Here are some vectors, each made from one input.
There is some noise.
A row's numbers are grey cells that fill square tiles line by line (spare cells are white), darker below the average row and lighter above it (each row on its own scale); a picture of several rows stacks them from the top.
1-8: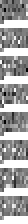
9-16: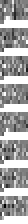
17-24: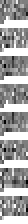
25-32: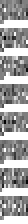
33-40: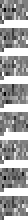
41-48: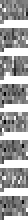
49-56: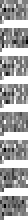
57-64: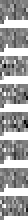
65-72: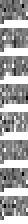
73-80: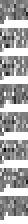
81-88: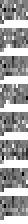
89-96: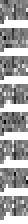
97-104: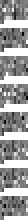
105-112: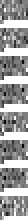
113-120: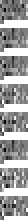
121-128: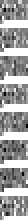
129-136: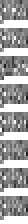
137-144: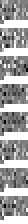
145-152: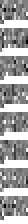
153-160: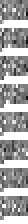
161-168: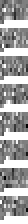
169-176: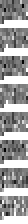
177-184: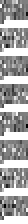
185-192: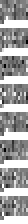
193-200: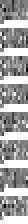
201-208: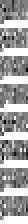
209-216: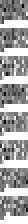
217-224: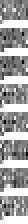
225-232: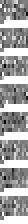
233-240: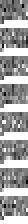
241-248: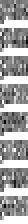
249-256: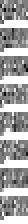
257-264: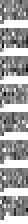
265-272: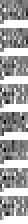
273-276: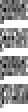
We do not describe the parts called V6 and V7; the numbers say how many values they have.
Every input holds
either a point on a 10-point circle, a value of V6 and a value of V7, or three true/false values.
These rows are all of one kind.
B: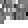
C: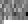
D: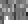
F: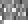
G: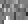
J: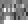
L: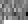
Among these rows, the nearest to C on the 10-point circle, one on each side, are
B and L.
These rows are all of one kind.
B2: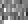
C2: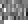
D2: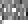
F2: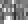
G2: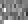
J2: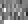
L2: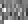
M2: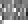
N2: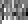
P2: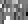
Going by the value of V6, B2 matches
C2, G2, J2 and L2.
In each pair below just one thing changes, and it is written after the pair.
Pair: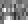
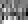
the value of V6
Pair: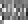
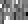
the value of V6
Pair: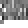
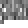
the value of V7
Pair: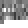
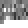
the place on the 10-point circle
